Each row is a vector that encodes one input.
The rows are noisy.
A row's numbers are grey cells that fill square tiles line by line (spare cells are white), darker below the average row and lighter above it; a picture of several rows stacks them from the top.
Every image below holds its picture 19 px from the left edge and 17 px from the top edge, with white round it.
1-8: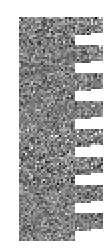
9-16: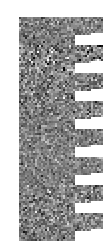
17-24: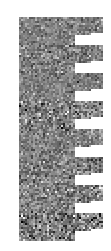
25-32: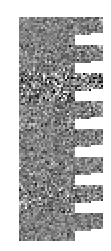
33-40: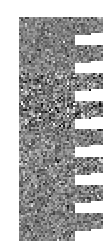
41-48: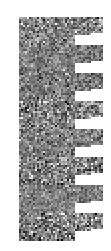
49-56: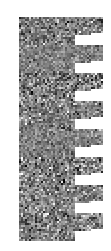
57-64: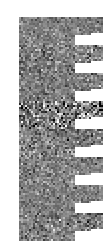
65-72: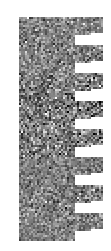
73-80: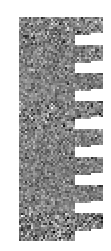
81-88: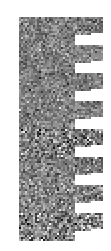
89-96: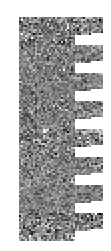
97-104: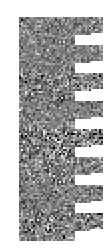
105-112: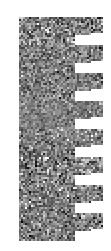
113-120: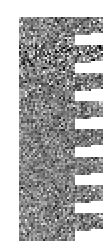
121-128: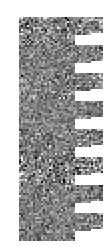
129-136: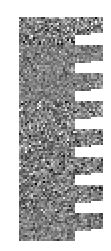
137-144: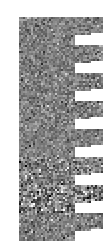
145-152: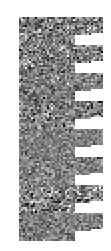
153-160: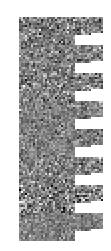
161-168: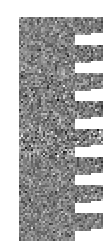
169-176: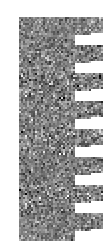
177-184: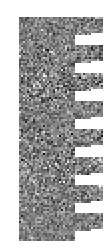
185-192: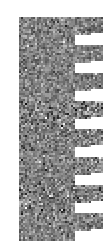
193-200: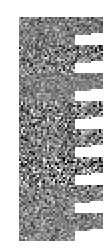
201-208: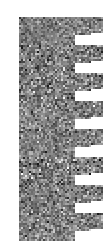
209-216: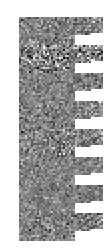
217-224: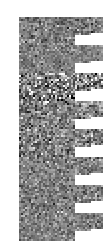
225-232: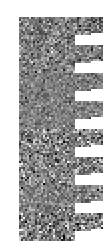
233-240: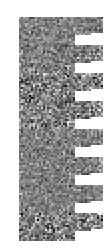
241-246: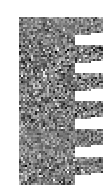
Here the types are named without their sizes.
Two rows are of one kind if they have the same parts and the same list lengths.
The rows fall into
6 kinds.
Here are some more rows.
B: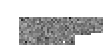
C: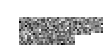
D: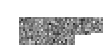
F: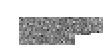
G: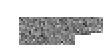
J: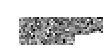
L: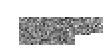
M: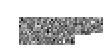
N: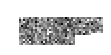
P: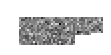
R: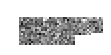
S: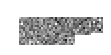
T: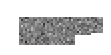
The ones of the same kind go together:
B, F, L, M, S
C
D
G, T
J, P
N, R

